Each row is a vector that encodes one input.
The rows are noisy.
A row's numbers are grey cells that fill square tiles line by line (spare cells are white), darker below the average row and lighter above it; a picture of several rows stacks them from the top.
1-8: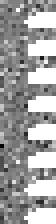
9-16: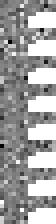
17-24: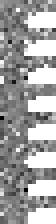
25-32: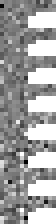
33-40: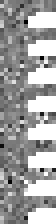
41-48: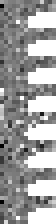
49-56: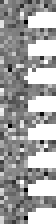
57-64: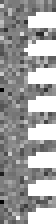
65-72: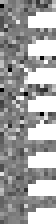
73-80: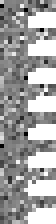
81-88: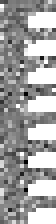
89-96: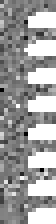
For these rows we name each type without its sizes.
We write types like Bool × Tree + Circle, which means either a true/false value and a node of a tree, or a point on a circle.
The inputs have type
(Label + Line) × Tree.
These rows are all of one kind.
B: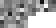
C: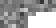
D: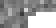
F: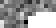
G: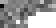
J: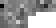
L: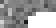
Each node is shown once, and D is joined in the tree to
C, J and L.
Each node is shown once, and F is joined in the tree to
L.
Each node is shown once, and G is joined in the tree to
J.
